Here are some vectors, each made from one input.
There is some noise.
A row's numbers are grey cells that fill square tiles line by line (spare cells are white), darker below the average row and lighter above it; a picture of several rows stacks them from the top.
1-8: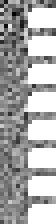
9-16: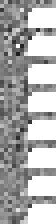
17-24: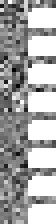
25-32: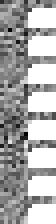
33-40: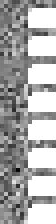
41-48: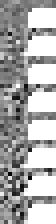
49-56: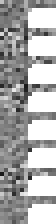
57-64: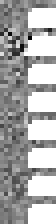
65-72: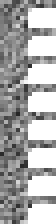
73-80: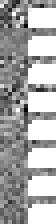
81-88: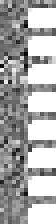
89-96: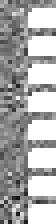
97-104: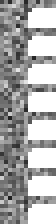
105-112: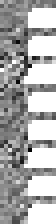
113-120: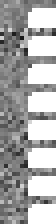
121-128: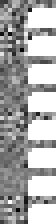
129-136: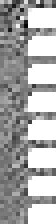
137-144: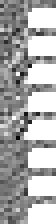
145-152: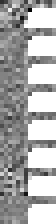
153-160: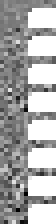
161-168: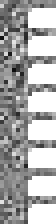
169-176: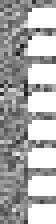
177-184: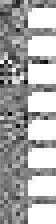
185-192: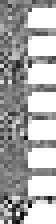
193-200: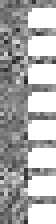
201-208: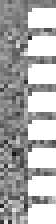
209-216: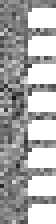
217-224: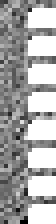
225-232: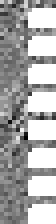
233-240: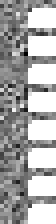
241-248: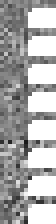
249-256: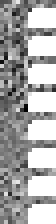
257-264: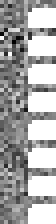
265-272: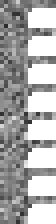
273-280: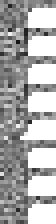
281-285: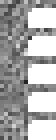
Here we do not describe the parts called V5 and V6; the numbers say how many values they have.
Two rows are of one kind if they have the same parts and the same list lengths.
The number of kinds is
2.
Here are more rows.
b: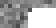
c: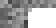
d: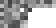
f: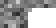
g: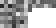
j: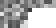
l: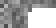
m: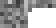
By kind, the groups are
b, f, g, j, l
c, d, m

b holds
one of 7 labels, three true/false values and a value of V6.
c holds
one of 7 labels and a value of V5.
